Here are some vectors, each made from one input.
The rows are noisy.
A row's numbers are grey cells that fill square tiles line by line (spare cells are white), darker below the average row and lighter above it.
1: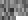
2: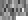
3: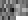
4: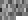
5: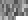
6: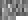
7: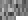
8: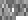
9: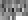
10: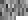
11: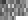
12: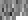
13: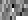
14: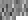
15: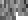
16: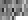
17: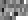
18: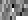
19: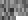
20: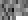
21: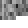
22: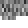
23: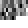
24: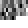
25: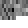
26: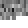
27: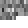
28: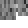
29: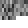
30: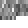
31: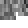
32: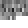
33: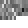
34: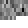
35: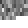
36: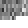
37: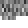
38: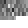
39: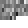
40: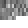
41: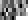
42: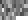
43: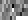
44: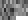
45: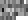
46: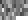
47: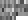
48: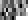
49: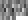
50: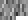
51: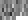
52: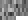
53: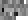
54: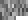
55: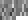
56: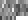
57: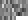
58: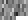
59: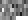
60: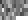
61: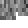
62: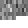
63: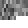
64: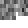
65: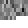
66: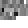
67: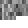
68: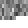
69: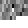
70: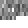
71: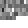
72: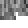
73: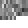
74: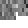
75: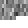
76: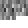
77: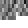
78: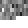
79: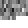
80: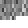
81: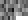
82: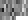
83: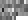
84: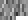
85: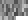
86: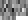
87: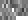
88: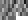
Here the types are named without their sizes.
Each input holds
a list of points on a line.
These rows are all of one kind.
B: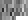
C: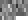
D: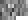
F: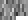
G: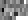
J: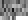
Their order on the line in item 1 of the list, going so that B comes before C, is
J, B, D, C, F, G.
